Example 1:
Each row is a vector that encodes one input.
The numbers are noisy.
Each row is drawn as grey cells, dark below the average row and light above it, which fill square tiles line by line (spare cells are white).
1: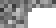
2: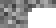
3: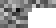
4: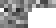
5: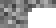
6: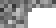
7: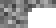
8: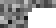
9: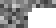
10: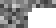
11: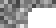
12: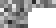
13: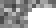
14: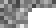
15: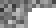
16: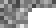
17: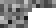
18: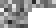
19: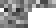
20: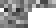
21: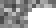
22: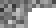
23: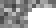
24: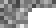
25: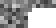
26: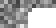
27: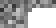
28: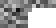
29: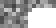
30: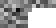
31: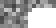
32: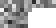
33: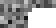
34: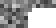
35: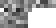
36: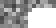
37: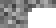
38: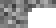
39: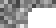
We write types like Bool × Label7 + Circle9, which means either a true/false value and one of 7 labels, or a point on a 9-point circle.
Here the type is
Line4 + Line5.
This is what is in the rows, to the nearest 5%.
About 55% of them hold a point on a 4-point line. The rest hold a point on a 5-point line.
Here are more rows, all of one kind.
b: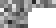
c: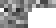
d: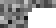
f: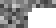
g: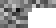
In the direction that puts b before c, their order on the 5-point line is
b, c, g, f, d.
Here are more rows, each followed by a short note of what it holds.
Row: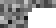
a point on a 5-point line
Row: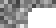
a point on a 4-point line
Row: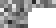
a point on a 5-point line
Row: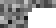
a point on a 5-point line
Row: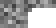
a point on a 4-point line
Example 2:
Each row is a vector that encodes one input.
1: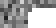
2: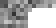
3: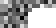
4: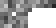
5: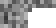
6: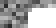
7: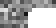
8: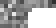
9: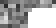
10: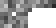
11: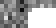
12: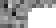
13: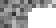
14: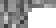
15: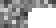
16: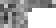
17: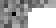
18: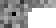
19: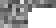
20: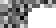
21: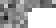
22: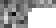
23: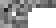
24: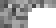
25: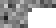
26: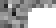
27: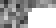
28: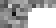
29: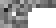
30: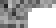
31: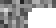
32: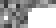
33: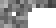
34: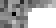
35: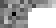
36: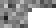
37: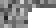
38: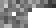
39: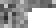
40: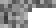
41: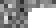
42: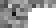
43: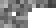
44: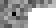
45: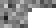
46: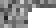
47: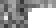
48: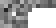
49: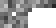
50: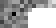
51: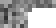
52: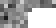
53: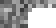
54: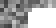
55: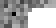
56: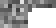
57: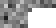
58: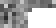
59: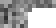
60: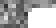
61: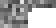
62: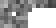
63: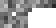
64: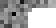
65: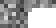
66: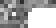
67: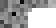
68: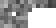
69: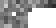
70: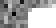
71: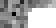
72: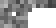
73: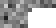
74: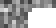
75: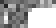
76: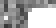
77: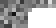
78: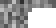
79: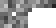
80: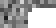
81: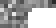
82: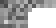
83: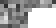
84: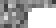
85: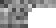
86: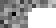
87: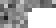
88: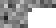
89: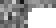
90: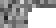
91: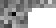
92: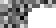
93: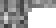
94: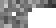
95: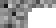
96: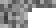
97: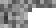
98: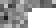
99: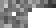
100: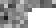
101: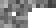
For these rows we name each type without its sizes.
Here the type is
List(Circle).
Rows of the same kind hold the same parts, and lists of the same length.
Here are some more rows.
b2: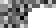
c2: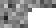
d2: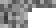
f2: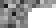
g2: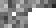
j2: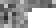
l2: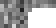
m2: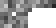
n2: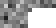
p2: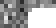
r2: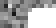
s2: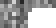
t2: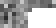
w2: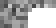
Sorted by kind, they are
b2
c2, d2, g2, j2, m2, n2, t2
f2, l2, p2, r2, s2, w2

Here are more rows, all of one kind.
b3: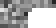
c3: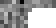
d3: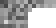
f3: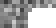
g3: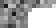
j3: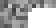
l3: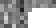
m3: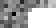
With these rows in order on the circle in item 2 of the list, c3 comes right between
l3 and m3.
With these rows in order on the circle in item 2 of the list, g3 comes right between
d3 and m3.
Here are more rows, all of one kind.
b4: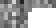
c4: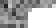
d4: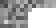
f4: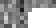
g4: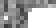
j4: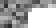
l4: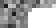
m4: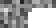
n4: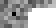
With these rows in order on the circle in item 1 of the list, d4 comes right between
m4 and n4.
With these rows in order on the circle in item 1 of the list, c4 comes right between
l4 and n4.
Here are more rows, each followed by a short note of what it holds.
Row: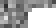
a list of two items
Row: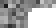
a list of two items
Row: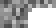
a list of two items
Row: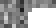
a list of two items
